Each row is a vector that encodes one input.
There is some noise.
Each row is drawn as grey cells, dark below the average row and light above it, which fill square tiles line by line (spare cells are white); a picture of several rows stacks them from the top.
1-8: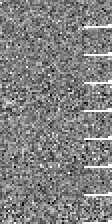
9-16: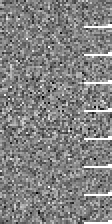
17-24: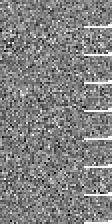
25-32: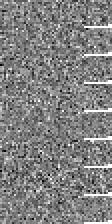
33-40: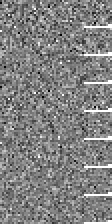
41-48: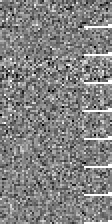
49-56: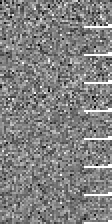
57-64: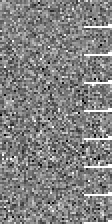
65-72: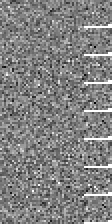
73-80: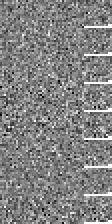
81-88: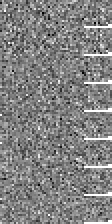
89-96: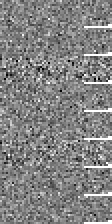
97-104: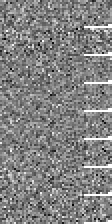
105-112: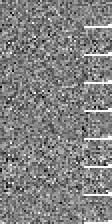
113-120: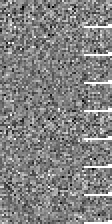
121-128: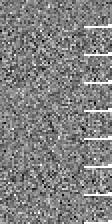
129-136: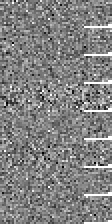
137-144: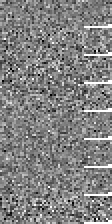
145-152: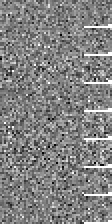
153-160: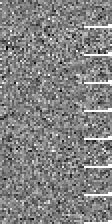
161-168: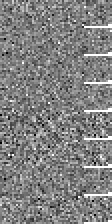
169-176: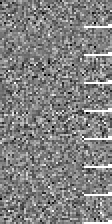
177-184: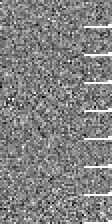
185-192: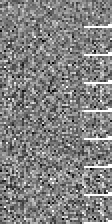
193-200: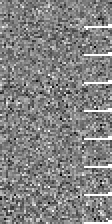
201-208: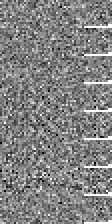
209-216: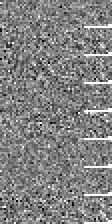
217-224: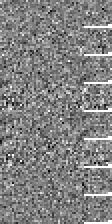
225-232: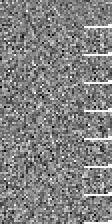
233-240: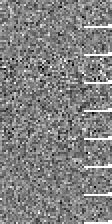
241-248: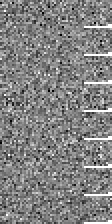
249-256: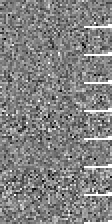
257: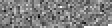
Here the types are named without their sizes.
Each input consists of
either a point on a line, or four true/false values.
